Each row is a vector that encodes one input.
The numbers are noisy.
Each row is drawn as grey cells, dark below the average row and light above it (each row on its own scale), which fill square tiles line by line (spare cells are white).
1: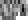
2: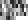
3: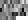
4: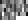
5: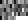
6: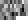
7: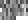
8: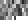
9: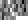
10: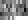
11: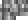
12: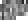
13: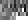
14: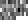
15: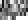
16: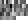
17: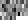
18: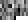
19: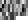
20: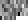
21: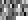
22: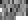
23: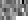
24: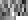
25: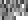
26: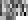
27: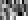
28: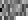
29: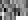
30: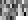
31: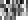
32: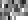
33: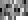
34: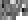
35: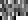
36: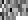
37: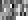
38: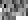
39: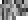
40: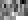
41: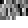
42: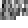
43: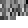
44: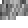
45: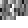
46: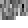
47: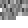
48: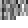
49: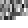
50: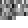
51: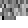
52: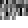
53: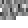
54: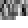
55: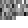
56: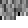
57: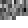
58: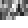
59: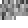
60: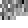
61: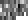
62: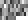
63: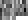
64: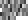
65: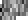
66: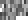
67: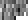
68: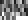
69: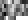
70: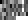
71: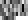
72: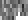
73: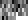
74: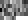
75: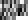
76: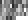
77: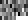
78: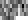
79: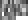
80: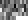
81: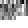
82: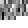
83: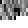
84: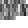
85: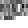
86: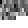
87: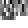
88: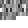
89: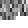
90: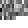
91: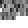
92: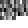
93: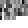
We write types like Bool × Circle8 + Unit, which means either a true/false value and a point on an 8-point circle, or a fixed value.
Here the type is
(Circle5 + Unit) × Line6 + Line5.
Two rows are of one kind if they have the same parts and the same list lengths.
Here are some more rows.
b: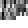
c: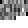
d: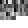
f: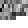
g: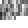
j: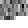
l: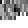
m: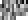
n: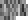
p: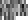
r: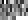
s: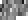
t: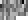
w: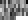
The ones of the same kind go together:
b, c, d, l, w
f, j, n, p
g, m, r, s, t

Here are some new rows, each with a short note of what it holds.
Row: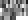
a point on a 6-point line
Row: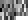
a point on a 5-point line
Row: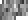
a point on a 6-point line
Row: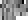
a point on a 6-point line
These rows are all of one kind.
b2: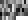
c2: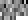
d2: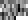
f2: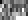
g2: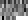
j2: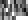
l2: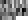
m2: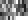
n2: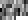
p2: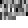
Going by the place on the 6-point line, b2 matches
l2 and p2.
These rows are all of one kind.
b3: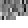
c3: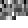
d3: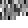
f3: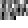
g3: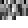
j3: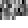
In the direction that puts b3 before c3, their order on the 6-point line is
j3, b3, c3, g3, f3, d3.
